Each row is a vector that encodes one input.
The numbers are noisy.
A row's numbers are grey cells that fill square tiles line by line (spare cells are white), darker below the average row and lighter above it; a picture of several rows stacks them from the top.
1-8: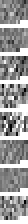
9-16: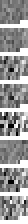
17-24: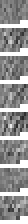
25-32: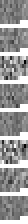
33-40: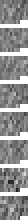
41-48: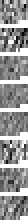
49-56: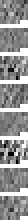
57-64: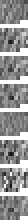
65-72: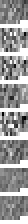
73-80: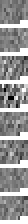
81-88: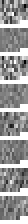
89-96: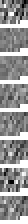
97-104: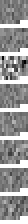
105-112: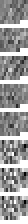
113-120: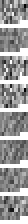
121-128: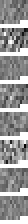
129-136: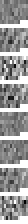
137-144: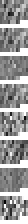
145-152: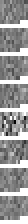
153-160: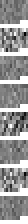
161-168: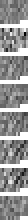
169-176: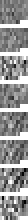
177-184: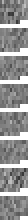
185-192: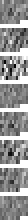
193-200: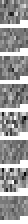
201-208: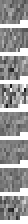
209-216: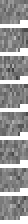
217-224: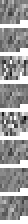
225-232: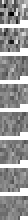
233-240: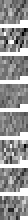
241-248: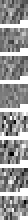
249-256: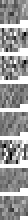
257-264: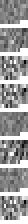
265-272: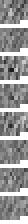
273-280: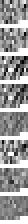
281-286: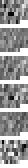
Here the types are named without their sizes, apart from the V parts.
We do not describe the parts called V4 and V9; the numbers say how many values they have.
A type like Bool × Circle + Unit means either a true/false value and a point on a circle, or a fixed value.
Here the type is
Bool × Line × V9 + V4.
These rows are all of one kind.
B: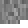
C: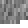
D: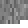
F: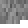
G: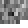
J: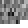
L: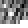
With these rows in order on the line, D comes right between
C and L.
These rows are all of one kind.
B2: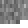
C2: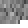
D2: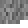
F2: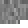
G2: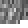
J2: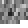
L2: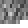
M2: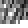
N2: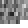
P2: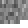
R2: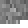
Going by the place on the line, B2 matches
G2, P2 and R2.
